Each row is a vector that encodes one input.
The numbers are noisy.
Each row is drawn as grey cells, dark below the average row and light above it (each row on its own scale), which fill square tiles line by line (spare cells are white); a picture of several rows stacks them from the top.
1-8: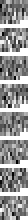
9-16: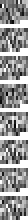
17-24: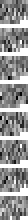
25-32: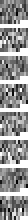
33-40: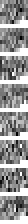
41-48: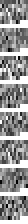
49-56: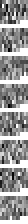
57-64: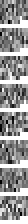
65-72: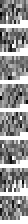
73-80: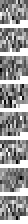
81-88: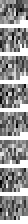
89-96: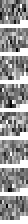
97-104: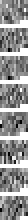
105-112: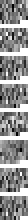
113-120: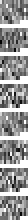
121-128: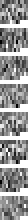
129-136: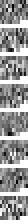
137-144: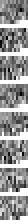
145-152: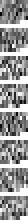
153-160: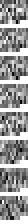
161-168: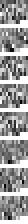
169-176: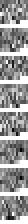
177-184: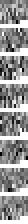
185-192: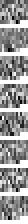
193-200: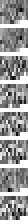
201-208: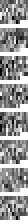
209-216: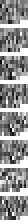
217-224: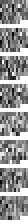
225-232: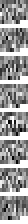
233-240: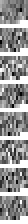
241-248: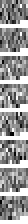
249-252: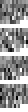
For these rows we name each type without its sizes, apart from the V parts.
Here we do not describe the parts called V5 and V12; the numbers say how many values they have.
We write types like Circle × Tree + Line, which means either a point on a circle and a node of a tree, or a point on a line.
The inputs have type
(Bool × Bool × Bool × Bool + Unit) × V5 + Line × V12.
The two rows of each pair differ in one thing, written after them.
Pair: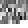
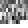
the value of V12
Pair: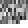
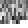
the value of V12
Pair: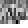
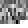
the place on the line
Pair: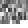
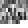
the value of V12
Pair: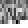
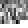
the value of V12
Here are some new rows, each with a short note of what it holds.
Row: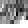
a value of V5
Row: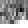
a value of V5
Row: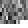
four true/false values and a value of V5
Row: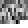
a point on a line and a value of V12
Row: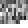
a point on a line and a value of V12
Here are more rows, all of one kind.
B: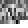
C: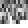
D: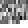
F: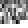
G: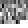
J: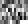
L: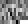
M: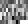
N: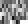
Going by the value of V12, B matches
J and L.
